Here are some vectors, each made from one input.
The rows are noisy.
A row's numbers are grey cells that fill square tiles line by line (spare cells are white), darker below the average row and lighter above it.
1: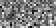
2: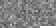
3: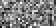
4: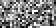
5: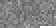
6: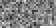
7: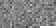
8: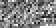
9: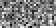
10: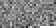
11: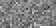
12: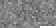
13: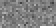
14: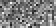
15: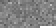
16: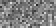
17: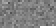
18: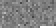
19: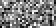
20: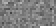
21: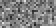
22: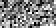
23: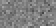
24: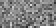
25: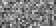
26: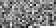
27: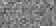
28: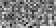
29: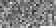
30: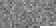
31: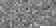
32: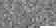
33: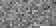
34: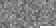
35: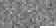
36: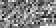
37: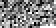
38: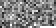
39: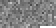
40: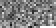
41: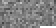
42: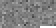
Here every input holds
either a fixed value, or one of 4 labels and one of 6 labels.
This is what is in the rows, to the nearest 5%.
About 10% of them hold a fixed value. The rest hold one of 4 labels and one of 6 labels.
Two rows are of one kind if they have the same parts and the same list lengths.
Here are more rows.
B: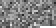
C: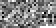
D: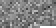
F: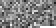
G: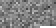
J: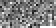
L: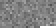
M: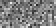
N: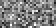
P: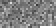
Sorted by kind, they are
B, D, F, G, J, L, M, N, P
C

